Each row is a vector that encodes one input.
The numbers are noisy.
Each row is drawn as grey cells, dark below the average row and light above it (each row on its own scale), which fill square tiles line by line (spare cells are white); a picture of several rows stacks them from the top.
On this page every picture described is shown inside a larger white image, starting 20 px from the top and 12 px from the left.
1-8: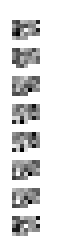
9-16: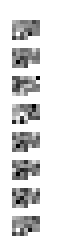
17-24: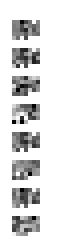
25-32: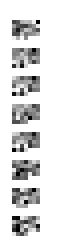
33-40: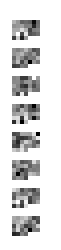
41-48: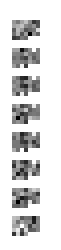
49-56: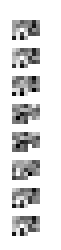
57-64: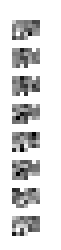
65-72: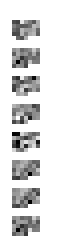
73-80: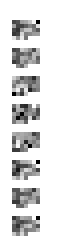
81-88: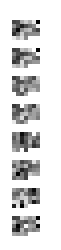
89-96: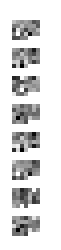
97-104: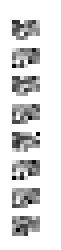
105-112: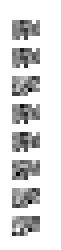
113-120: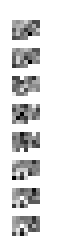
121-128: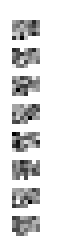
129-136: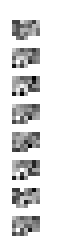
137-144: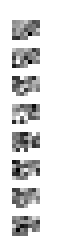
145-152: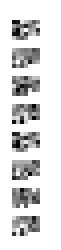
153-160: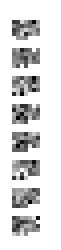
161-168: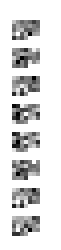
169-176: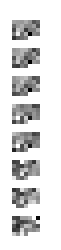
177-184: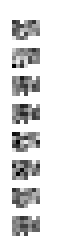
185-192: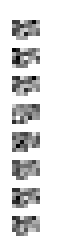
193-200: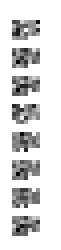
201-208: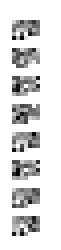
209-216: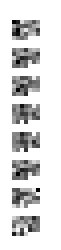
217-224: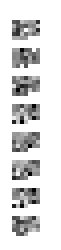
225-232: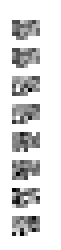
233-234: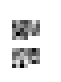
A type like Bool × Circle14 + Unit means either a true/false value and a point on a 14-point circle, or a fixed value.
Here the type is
Bool × Line5 + Line6 + Line7.
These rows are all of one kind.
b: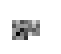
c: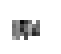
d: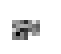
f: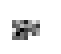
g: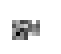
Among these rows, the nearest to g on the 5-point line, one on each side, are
b and d.
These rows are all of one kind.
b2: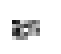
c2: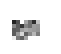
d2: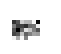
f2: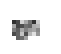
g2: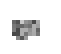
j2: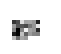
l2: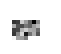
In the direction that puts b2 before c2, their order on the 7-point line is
d2, j2, b2, g2, f2, c2, l2.
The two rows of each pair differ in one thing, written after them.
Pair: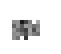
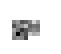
the true/false value
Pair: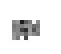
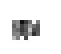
the place on the 5-point line
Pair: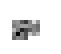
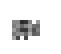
the true/false value
